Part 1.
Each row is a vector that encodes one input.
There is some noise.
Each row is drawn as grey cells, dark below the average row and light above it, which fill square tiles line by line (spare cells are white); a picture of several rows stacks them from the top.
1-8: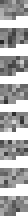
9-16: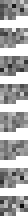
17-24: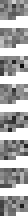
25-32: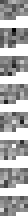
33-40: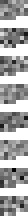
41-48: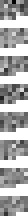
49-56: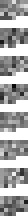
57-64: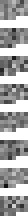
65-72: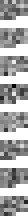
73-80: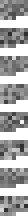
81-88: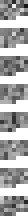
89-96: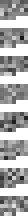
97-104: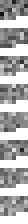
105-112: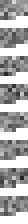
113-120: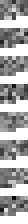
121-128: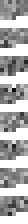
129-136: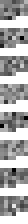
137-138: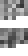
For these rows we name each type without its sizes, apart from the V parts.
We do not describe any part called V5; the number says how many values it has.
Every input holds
a point on a line, together with either three true/false values, or a value of V5.
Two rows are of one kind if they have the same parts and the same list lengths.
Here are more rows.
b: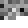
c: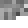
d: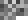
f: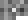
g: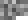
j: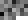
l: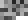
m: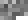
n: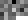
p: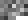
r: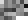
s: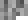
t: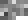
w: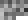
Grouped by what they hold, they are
b, c, d, f, g, m, s, t, w
j, l, n, p, r

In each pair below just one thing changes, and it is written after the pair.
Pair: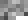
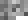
one of the three true/false values
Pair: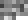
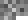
one of the three true/false values
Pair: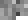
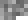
one of the three true/false values
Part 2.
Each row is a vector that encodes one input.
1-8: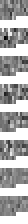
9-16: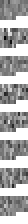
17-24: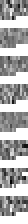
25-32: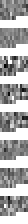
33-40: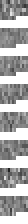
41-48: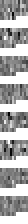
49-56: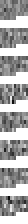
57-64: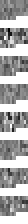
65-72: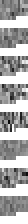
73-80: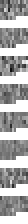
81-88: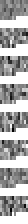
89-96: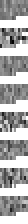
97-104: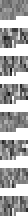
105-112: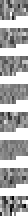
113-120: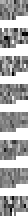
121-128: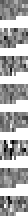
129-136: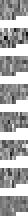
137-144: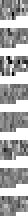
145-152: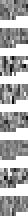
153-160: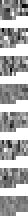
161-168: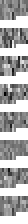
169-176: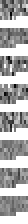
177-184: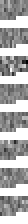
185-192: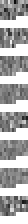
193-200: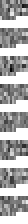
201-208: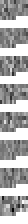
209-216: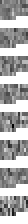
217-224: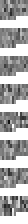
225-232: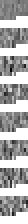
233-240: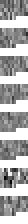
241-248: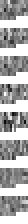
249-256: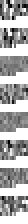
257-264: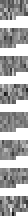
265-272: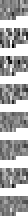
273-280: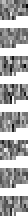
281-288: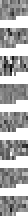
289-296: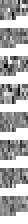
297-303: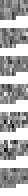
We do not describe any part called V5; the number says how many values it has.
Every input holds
a node of a 7-node tree, three true/false values and a value of V5.
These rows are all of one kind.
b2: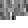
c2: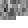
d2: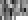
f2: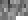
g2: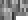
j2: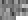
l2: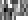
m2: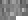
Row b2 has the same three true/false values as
d2 and f2.
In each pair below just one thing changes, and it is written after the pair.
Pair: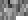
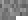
one of the three true/false values
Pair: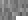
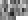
the node of the tree
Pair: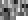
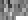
the value of V5
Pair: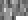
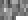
the value of V5
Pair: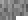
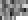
the node of the tree
